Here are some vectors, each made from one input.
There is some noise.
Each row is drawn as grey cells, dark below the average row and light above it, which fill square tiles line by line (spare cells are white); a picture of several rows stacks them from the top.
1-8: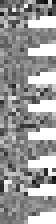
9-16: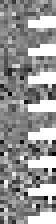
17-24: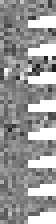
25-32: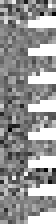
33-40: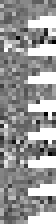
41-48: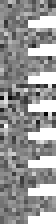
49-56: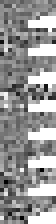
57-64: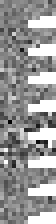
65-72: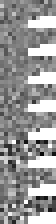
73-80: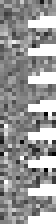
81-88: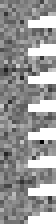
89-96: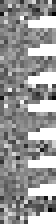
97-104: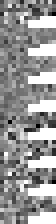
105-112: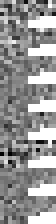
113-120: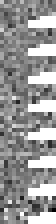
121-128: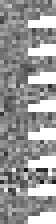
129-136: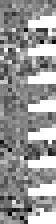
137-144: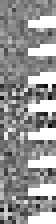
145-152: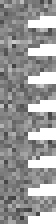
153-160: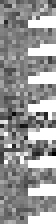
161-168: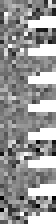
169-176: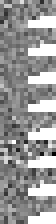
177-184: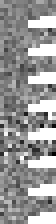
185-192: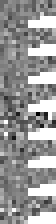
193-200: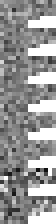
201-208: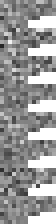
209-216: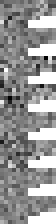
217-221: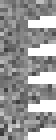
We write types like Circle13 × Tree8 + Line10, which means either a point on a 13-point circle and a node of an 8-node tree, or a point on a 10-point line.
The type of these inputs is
(Bool × Circle6 + Line9) × Line6 + Circle8.
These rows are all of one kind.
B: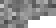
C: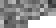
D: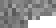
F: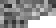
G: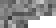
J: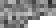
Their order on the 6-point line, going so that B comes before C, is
B, F, J, D, G, C.
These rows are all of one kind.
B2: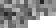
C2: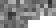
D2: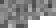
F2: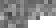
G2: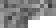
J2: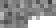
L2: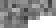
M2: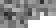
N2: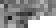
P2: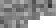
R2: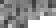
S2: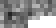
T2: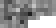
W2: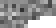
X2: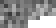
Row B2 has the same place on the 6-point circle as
D2, G2, T2 and W2.
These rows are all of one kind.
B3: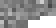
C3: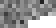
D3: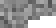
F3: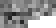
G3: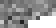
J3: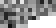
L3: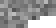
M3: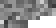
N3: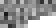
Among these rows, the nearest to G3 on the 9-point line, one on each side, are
B3 and M3.
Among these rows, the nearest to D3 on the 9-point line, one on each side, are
J3 and N3.
